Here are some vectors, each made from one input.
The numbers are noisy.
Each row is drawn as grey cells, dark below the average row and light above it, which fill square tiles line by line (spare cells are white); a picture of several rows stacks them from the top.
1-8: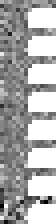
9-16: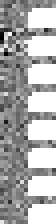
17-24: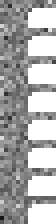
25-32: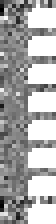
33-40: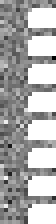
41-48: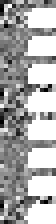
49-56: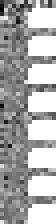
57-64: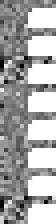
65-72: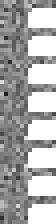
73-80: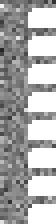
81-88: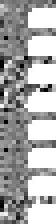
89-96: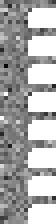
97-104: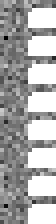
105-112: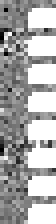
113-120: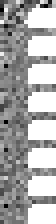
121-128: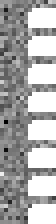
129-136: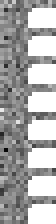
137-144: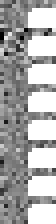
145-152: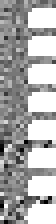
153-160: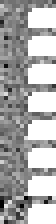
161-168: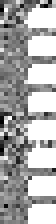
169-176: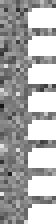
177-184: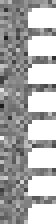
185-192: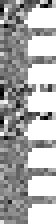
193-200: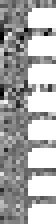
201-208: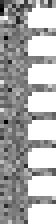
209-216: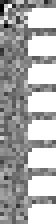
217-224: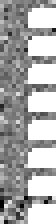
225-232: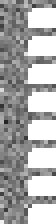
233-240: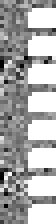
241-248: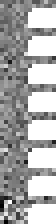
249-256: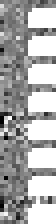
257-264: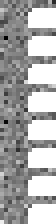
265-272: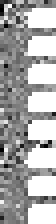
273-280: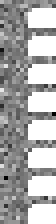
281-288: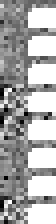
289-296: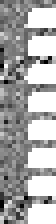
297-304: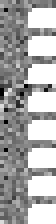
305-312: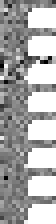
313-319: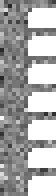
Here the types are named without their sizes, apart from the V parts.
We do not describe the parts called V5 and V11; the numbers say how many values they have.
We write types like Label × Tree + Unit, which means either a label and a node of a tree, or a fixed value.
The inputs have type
Bool × Bool × Bool × (Line × V5 + V11) + Label.
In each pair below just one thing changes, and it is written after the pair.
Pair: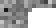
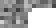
the value of V5
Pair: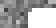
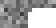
the place on the line
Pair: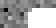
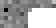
the place on the line
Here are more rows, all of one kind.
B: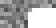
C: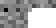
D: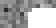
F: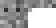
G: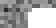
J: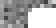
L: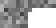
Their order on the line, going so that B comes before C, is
L, J, B, F, C, G, D.
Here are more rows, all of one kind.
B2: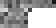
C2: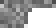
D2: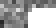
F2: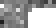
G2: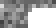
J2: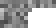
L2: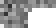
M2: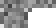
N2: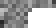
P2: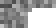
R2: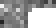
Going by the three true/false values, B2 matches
C2, F2 and R2.
